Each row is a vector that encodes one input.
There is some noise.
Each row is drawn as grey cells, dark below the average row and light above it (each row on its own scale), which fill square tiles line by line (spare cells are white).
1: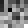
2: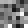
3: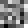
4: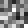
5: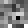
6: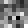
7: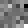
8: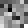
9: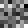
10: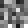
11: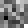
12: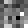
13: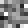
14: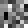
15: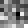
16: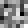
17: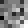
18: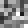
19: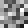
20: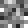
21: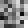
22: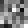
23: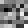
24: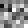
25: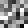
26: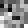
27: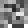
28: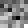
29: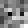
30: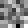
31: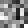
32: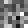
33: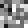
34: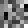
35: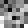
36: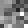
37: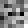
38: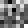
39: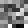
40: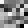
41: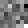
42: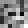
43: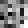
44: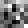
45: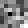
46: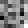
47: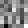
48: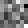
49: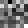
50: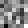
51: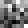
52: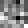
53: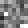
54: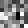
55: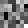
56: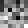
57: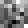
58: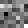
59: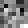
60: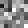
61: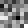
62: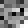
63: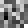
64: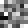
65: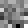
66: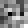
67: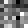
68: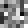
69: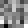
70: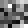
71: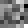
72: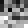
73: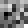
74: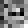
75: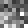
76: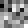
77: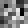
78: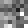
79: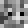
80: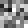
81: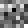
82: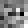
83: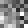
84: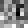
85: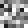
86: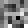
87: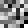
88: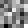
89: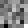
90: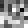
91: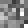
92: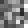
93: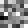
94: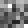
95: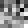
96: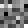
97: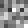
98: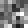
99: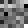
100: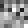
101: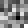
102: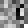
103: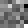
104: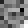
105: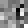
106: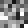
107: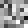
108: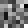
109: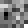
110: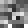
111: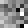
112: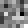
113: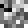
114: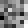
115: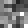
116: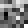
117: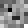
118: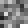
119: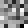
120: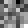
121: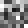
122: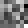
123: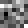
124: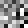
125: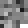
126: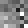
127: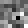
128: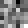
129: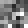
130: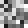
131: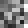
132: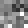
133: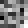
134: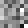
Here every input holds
either a point on a 16-point circle, or one of 5 labels.
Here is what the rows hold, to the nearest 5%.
About 80% of them hold a point on a 16-point circle. The rest hold one of 5 labels.
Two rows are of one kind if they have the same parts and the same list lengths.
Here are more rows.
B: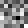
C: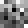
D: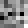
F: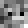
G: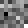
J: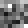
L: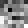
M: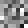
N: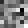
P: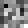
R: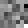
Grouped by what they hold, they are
B, D, F, L, M, N, P
C, G, J, R

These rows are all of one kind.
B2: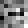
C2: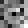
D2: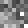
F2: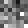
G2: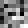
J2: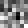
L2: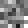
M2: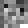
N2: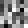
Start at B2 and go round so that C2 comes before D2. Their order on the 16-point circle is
B2, C2, N2, J2, D2, F2, L2, M2, G2.
